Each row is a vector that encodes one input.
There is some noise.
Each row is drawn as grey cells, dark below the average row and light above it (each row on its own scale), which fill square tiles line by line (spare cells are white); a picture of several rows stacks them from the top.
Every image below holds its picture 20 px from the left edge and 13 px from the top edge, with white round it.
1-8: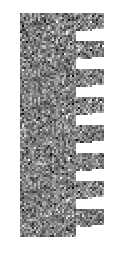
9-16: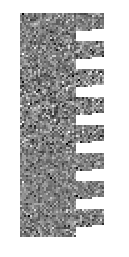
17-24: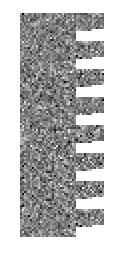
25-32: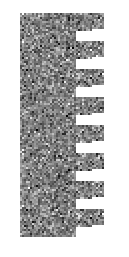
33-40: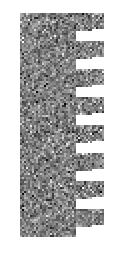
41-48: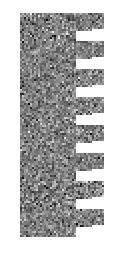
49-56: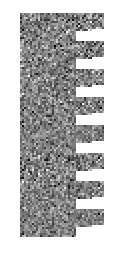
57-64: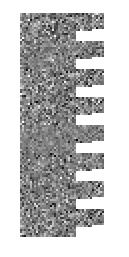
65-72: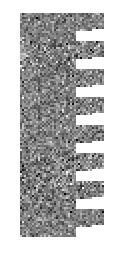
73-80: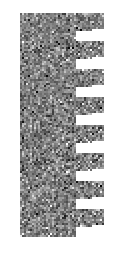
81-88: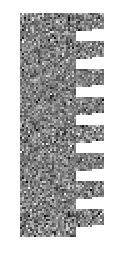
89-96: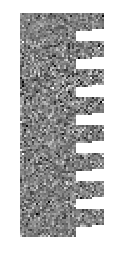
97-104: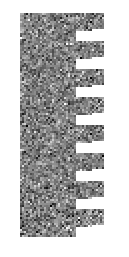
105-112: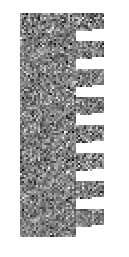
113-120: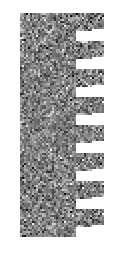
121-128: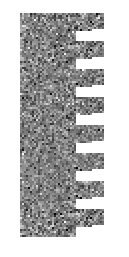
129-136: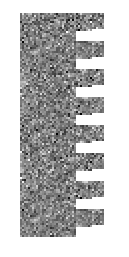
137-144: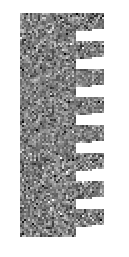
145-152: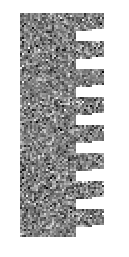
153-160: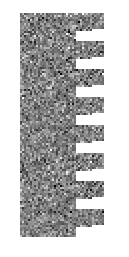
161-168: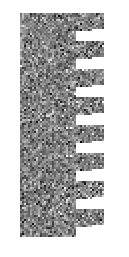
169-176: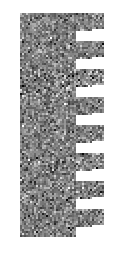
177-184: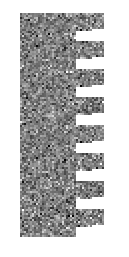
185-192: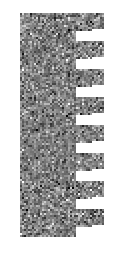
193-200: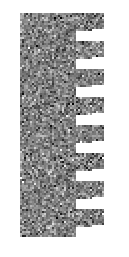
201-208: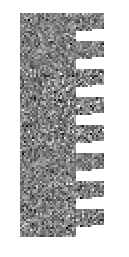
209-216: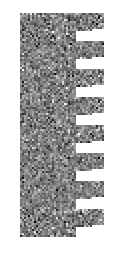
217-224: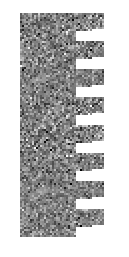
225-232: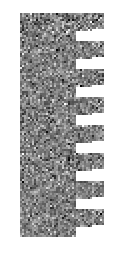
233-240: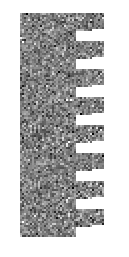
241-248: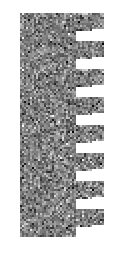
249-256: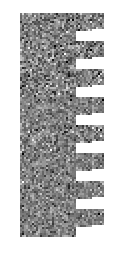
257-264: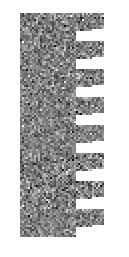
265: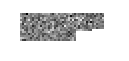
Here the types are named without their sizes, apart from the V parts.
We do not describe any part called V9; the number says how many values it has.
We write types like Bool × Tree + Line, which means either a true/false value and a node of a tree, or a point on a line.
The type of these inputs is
((Bool × Bool × Bool + Unit) × Circle + Unit) × V9.
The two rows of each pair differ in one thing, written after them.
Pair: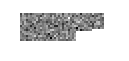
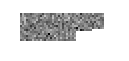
the place on the circle
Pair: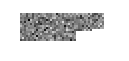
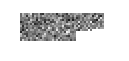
the value of V9
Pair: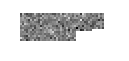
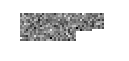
the place on the circle
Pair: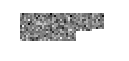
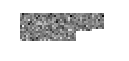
one of the three true/false values
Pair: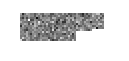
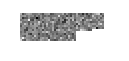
one of the three true/false values
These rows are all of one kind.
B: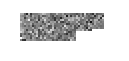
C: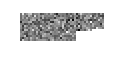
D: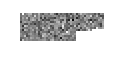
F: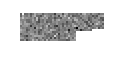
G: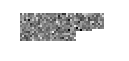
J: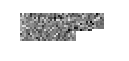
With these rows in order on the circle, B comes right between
D and F.
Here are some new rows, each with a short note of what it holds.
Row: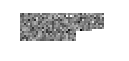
a value of V9
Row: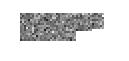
a point on a circle, three true/false values and a value of V9
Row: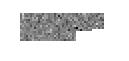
a point on a circle and a value of V9
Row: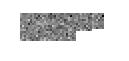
a point on a circle and a value of V9
